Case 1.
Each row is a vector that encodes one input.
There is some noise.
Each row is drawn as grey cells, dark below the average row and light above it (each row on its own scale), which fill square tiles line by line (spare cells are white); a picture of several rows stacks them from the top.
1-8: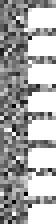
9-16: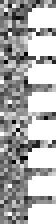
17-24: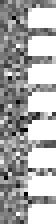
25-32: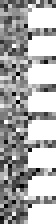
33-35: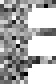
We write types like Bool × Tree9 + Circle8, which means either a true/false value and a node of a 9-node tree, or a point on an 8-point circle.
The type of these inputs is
Label6.
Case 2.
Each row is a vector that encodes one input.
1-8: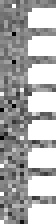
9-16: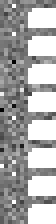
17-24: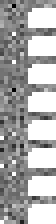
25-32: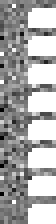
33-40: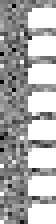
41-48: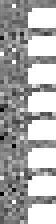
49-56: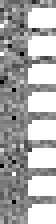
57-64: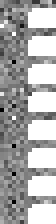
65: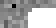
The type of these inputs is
Bool × Bool × Bool.
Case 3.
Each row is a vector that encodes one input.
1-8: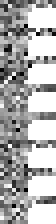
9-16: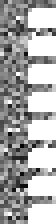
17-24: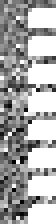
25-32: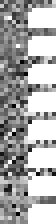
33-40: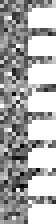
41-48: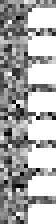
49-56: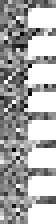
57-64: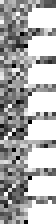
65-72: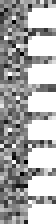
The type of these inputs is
Label6.
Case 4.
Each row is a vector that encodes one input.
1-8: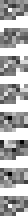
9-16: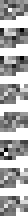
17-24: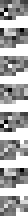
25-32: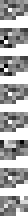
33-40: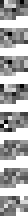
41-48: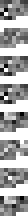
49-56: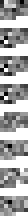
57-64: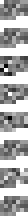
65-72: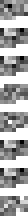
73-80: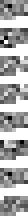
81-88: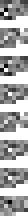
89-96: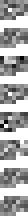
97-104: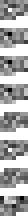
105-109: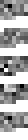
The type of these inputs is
Label6.
